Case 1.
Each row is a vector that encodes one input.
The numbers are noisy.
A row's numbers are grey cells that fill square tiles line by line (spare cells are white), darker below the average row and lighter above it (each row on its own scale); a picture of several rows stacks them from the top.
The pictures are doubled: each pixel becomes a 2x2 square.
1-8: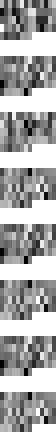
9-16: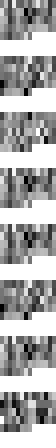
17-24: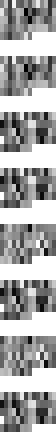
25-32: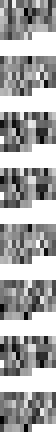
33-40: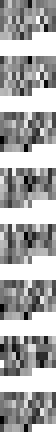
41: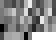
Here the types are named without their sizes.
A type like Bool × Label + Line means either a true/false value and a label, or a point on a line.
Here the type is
Label.
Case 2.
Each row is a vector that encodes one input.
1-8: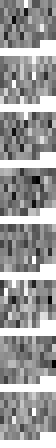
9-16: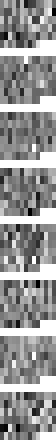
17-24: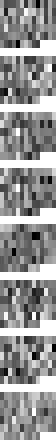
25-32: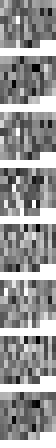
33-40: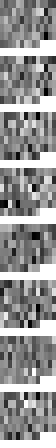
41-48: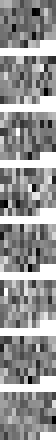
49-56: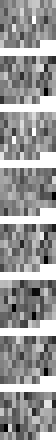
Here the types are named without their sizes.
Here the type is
Label.
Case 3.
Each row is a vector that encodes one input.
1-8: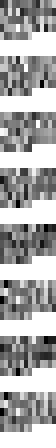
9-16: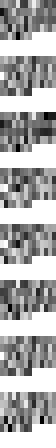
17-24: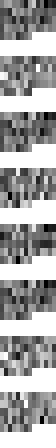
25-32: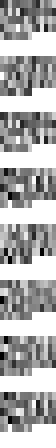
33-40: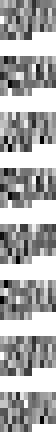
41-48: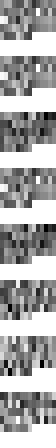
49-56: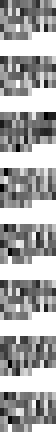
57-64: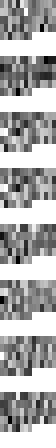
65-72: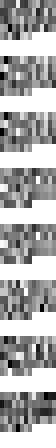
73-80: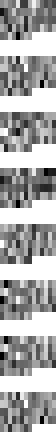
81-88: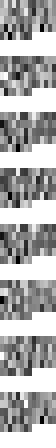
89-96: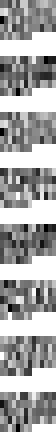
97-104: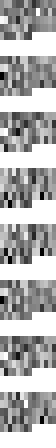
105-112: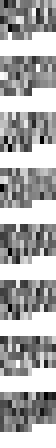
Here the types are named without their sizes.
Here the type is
Line.
